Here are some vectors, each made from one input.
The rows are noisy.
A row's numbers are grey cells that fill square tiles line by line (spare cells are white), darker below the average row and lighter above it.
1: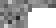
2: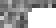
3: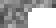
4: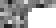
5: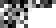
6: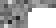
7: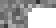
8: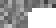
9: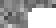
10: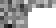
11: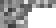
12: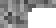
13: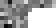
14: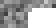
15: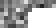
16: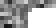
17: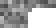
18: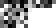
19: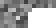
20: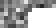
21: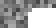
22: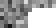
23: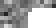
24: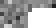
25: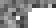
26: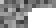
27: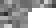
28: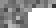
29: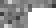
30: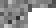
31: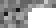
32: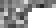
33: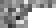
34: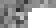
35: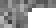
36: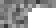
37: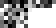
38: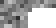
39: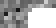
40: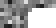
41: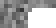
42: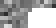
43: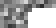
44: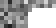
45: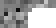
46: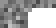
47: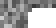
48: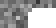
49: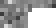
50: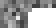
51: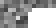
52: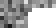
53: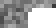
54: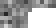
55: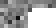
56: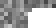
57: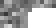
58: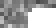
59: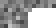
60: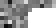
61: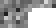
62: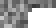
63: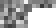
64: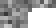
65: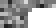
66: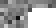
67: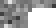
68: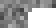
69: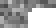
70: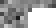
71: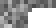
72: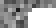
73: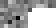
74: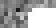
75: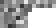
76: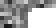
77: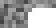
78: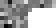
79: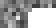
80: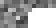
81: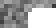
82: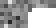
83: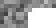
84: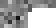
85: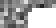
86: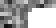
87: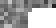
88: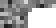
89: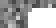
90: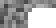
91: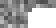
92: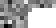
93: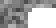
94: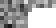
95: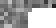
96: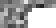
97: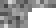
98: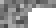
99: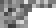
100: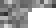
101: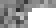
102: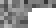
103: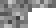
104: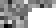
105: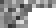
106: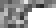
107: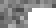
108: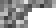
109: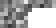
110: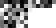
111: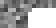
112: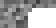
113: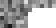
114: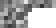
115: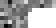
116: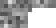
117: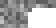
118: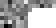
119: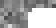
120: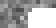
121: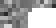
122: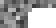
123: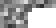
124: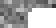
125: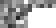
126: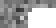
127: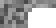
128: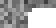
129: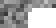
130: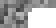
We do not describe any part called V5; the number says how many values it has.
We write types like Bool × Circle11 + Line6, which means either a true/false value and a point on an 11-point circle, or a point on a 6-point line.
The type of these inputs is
List2(Bool × (Line4 + V5)).
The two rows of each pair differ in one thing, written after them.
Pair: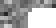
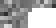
the value of V5 in item 2 of the list
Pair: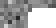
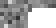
the value of V5 in item 2 of the list
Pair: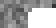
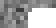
the true/false value in item 2 of the list
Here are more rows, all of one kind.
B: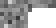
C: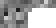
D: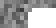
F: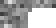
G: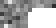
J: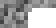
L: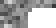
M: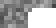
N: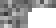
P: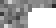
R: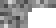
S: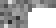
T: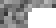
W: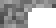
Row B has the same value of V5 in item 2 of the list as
F, S and W.
